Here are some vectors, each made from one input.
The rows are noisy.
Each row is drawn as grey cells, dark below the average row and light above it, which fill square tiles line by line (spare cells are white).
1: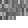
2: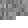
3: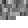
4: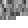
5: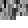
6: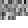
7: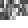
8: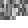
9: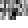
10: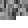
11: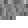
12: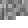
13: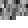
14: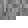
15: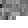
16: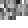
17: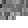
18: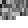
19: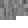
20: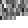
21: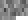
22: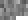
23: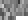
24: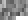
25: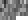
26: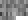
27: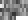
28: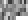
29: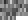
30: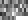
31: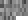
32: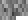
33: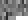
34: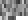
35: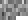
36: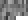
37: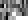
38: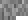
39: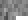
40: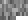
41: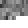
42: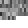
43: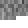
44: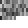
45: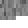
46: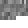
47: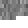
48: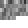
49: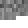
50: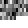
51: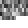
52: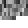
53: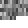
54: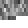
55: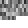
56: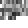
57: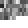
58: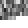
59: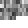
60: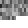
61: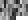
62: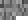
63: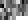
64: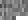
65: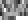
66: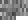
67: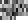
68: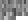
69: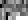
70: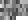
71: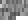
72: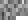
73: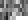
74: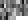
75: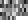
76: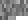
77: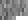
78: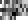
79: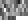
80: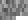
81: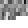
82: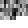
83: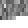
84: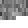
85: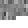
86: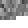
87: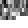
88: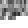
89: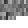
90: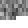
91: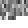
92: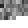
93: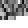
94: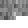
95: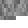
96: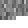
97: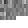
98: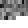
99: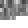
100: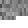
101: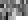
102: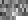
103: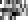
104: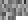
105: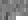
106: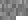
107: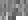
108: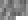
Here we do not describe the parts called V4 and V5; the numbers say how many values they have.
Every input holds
a point on each of two 3-point lines, a true/false value, a value of V4 and a value of V5.
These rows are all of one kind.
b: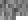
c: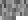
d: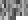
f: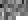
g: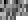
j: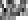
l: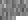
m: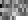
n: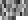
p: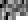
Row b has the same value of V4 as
d, f, j and n.
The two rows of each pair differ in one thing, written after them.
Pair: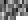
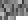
the place on one of the two 3-point lines
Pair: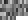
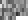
the value of V4
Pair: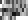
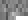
the value of V4
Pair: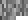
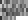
the value of V4
